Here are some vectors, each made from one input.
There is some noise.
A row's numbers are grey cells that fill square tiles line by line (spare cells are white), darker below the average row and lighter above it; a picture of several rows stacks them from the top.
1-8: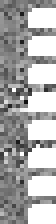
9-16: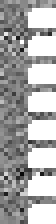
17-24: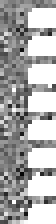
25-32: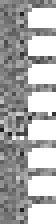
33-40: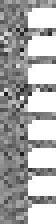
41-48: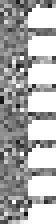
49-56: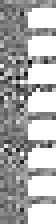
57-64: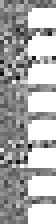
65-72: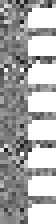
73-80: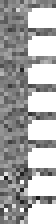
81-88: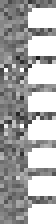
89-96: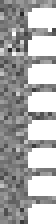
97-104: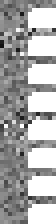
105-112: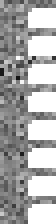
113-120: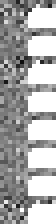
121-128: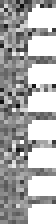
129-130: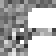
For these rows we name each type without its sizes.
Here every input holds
either a point on a line, or a node of a tree, or four true/false values.
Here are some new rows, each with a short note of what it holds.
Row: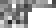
a node of a tree
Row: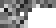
a point on a line
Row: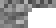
four true/false values
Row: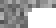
four true/false values
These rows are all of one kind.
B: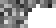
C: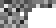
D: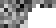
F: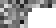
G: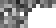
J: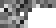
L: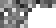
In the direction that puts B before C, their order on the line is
L, G, B, F, D, J, C.
